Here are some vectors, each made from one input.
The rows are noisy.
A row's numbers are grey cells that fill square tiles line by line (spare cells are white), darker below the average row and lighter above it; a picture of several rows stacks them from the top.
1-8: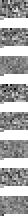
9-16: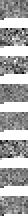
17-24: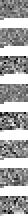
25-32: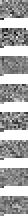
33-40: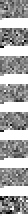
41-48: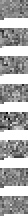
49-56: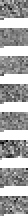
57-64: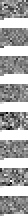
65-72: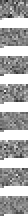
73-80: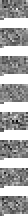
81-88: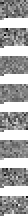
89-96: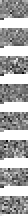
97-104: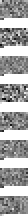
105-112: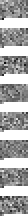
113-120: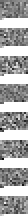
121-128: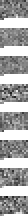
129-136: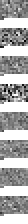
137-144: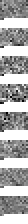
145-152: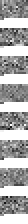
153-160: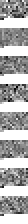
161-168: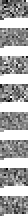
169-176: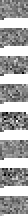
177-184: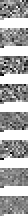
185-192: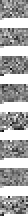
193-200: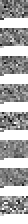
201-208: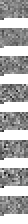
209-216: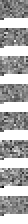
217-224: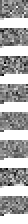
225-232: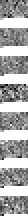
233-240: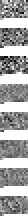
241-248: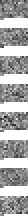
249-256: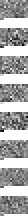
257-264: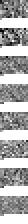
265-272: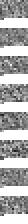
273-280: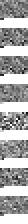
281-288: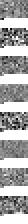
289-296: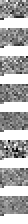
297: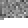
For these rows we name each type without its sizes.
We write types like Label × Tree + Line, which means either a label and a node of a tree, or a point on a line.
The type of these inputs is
Circle × (Circle + Unit) × Line.
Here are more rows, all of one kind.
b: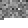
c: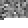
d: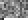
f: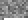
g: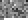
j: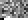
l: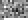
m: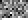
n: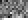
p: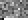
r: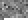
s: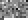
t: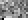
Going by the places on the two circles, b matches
j, m, p and t.
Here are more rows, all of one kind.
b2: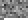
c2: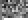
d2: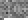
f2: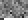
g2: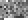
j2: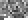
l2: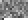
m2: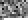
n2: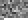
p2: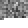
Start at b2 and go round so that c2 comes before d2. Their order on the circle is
b2, j2, p2, l2, c2, g2, n2, d2, m2, f2.
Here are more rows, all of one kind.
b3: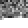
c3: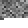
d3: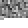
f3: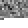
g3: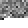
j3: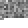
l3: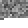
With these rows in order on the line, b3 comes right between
f3 and l3.
